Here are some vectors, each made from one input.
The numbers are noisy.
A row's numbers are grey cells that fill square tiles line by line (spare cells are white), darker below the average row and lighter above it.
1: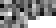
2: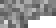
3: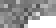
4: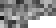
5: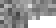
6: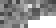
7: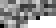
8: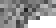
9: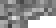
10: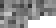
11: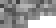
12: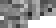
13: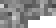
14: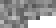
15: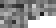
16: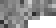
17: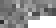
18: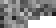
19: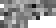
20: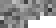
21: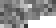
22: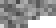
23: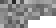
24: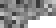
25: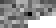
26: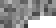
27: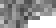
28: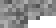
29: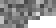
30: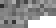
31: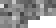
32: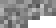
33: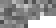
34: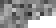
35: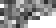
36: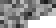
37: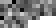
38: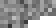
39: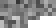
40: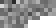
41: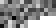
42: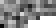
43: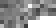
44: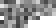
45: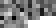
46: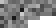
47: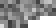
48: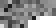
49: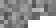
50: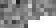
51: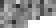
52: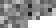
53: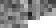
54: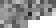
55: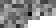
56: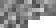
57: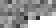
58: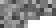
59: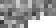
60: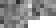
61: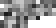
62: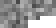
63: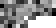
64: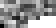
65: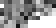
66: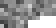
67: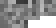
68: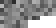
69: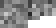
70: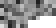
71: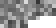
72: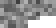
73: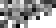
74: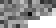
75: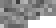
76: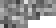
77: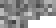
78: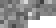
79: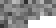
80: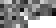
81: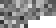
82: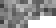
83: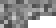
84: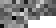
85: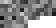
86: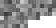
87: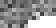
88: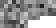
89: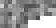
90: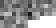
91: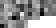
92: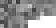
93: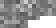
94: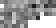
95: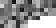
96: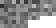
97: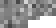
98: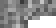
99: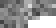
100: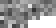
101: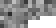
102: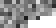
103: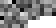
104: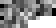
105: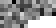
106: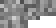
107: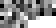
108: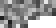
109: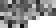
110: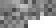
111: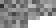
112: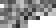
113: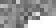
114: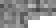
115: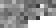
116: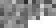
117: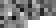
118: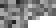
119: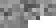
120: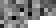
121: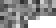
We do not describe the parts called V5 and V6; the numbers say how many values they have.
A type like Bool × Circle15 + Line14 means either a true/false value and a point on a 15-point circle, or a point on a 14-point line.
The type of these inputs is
List2(Line4) × V5 × V6.
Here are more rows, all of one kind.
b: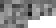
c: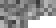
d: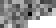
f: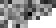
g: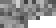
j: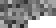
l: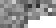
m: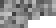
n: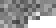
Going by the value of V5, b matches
d and j.
